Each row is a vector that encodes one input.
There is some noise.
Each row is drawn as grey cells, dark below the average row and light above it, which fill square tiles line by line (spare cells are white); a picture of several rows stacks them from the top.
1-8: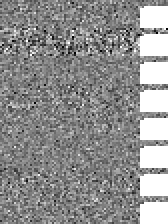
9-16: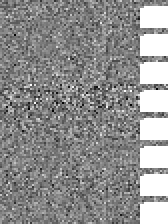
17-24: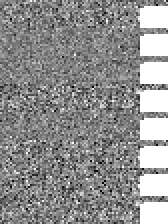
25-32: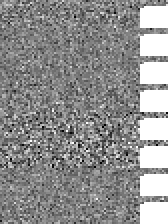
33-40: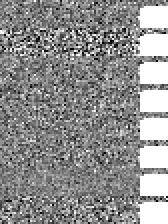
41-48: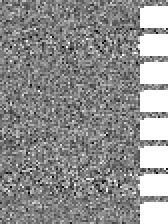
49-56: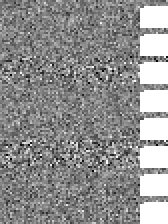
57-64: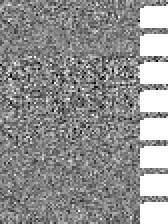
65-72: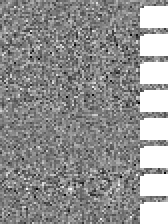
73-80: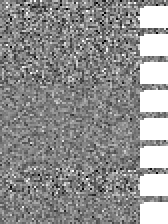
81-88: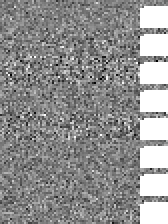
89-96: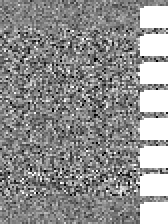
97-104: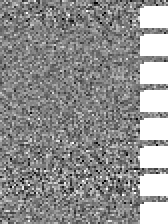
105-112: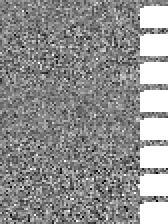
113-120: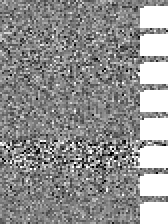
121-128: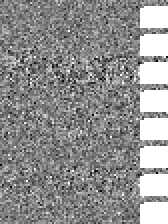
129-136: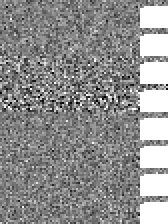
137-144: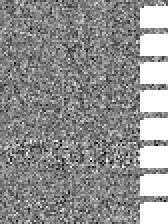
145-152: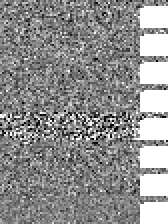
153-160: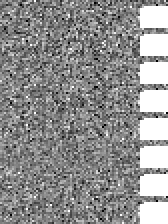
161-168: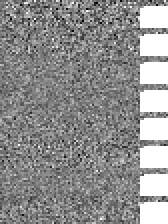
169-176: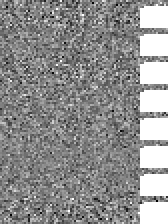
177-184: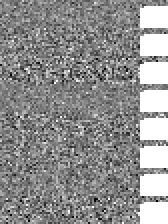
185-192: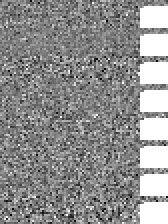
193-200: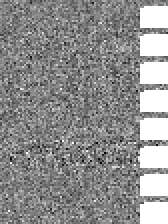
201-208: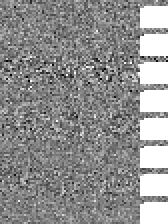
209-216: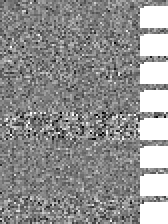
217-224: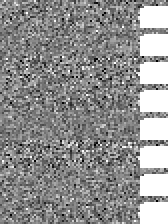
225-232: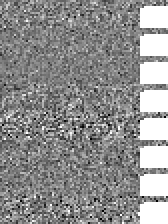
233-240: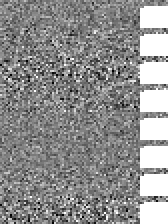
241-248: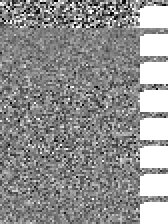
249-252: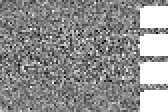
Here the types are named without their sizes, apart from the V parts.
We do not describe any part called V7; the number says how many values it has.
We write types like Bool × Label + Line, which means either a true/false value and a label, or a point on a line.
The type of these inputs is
List(Circle × (Line + V7)).
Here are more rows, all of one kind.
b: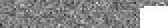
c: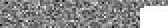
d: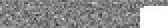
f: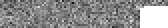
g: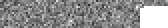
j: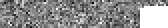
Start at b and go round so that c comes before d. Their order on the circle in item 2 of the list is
b, j, c, d, f, g.
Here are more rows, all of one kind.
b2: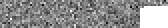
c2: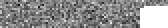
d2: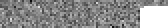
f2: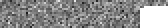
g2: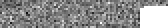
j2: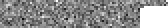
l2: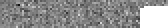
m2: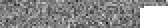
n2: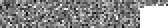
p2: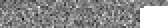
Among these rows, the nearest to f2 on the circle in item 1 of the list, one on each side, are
j2 and p2.
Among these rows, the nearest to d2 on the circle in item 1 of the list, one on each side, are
g2 and p2.
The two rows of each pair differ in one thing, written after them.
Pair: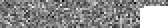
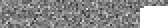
the place on the line in item 2 of the list
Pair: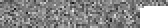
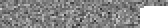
the place on the line in item 2 of the list
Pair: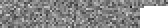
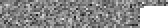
the place on the circle in item 1 of the list
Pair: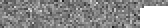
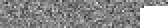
the place on the line in item 1 of the list
